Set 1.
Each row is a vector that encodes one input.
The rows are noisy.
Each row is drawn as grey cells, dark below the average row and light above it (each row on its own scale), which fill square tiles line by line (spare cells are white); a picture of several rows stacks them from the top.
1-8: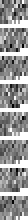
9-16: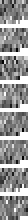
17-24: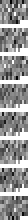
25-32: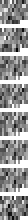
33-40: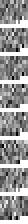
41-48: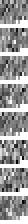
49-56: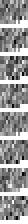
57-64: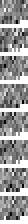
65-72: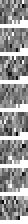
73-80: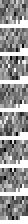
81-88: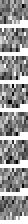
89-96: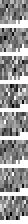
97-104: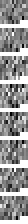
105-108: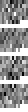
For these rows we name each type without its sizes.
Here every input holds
a list of points on a line.
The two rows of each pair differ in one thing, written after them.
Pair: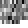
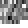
the place on the line in item 2 of the list
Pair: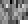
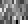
the place on the line in item 1 of the list
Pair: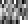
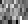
the place on the line in item 2 of the list
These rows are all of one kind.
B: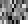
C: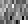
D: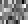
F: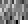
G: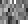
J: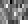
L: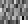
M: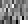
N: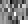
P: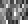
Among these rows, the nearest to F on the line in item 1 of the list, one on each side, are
C and D.
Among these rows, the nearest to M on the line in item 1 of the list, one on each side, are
C and L.
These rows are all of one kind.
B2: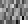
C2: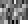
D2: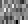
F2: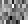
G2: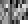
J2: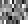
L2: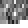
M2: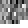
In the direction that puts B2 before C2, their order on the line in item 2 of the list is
M2, D2, J2, F2, B2, G2, C2, L2.
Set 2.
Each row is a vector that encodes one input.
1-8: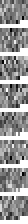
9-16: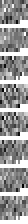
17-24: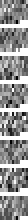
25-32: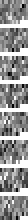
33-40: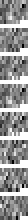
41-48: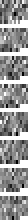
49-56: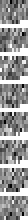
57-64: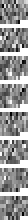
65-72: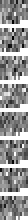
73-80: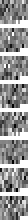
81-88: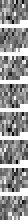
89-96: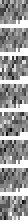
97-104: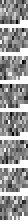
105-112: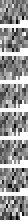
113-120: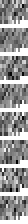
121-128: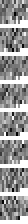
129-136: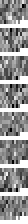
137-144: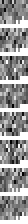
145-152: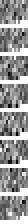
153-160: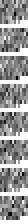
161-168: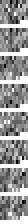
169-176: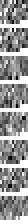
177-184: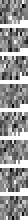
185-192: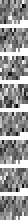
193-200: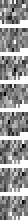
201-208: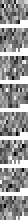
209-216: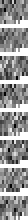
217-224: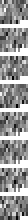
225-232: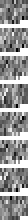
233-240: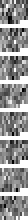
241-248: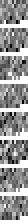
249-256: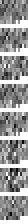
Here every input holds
a list of up to two points on a 12-point line.
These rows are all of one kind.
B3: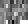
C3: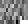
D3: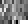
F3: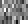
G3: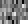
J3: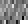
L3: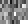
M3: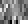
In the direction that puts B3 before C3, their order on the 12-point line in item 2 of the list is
M3, D3, B3, J3, C3, F3, G3, L3.
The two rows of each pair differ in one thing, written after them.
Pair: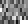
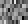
the place on the 12-point line in item 1 of the list
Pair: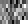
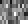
the place on the 12-point line in item 2 of the list
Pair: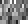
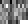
the place on the 12-point line in item 1 of the list
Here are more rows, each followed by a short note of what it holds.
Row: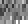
a list of one item
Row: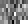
a list of two items
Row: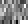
a list of two items
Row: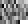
the empty list
